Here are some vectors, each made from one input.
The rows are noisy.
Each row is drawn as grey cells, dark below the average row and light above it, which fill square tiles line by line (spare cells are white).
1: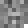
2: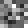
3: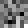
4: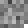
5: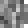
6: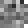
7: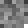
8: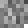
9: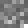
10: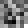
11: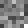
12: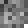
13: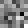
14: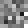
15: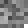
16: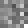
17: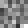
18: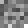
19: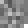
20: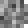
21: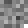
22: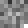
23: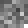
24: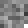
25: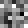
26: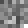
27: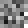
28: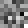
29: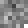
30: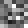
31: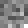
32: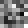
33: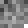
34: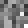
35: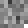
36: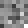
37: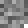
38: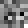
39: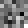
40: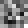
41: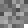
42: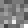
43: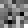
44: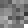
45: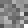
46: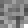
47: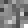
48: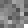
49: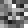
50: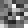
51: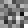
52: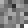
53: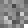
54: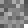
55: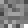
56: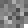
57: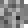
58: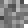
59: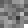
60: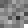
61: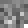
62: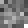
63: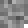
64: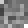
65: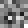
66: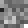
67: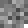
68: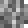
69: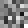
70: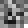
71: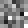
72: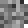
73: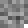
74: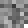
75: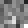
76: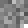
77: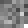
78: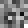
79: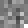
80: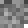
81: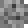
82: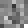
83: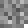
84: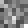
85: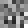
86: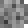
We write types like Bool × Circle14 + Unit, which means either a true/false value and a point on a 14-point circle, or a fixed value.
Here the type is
Bool × (Tree9 + Unit) + Line6.
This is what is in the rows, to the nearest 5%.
About 25% of them hold a point on a 6-point line. The rest hold a true/false value, together with either a fixed value, or a node of a 9-node tree.
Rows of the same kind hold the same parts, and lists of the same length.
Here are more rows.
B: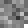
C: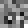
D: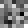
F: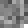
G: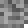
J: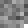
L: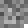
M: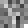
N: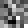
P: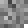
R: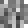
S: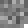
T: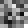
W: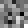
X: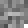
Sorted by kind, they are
B, F, G, J, L, M, P, S, X
C, D, N, T, W
R

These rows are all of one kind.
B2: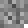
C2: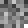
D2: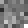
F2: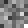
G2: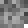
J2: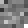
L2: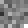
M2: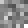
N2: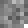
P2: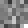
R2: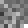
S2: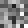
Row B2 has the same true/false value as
F2, N2 and S2.
